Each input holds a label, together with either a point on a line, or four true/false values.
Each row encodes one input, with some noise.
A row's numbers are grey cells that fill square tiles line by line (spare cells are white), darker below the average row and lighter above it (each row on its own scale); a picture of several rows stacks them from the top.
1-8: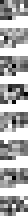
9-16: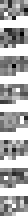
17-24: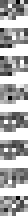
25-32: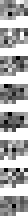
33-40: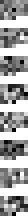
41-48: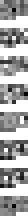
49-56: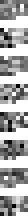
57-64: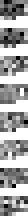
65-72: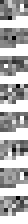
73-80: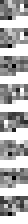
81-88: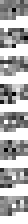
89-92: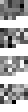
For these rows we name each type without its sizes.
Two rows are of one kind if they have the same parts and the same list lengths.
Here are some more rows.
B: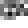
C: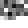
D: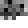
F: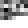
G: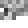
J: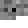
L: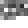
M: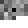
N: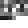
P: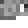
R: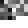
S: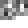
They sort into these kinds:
B, C, D, G, J, L, M, N, R
F, P, S

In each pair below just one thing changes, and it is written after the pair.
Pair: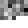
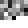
one of the four true/false values
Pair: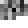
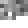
the label
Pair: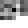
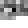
the label
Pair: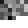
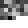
one of the four true/false values
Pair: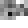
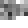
one of the four true/false values
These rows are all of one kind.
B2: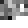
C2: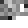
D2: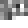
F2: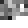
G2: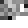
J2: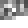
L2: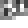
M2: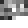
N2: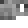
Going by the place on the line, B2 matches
F2 and N2.
